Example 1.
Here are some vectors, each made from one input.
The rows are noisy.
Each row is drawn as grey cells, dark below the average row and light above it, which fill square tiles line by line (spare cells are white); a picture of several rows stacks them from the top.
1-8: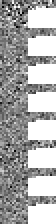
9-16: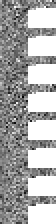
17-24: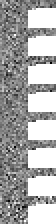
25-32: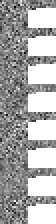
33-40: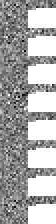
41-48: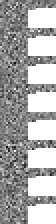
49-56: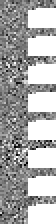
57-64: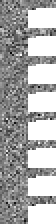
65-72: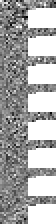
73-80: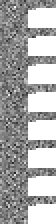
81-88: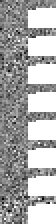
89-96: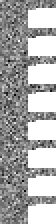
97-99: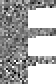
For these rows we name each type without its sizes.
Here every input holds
a node of a tree and a true/false value.
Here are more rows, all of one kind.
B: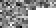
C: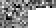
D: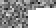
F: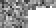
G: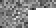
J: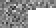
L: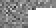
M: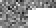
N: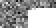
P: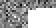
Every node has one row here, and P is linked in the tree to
B, C, J and N.
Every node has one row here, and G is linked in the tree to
J and M.
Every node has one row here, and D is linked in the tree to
L.
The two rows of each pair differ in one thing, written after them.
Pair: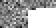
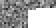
the true/false value
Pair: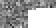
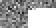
the node of the tree
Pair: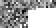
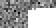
the node of the tree
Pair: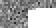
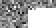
the node of the tree
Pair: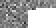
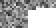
the node of the tree
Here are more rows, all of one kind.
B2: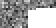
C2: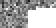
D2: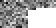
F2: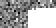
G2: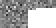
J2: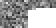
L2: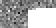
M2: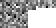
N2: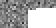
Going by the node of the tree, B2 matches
G2 and M2.
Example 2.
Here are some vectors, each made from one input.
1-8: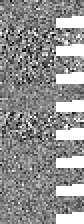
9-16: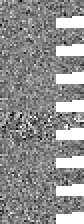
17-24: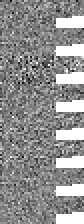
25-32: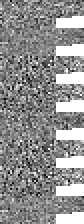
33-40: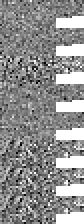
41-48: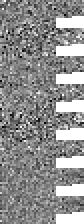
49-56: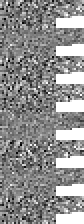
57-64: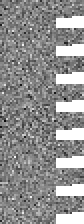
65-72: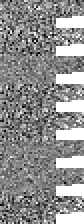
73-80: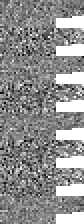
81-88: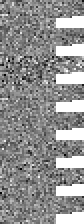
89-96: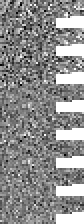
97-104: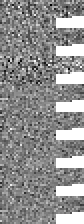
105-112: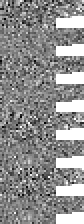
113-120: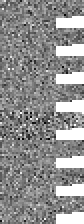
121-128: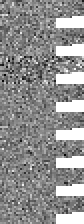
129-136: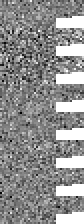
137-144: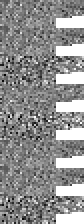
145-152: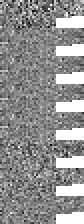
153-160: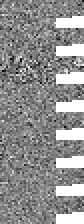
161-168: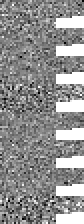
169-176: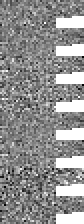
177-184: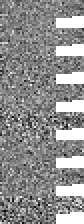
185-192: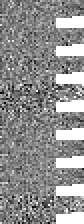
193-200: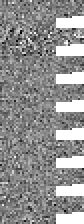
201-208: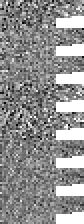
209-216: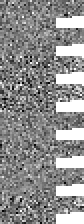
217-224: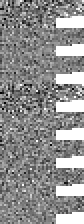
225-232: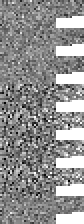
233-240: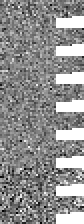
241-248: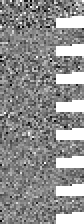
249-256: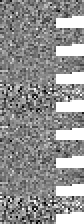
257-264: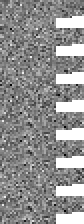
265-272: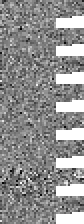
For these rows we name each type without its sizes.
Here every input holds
either a label, or a point on a line.
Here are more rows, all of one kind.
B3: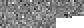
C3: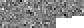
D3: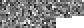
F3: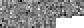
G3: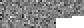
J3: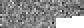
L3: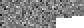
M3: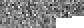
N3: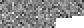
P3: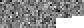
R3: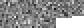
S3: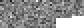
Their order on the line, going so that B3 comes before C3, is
J3, N3, M3, B3, R3, F3, C3, D3, L3, G3, S3, P3.
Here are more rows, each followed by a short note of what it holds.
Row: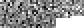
a label
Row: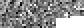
a label
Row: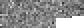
a point on a line
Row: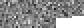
a point on a line
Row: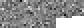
a point on a line
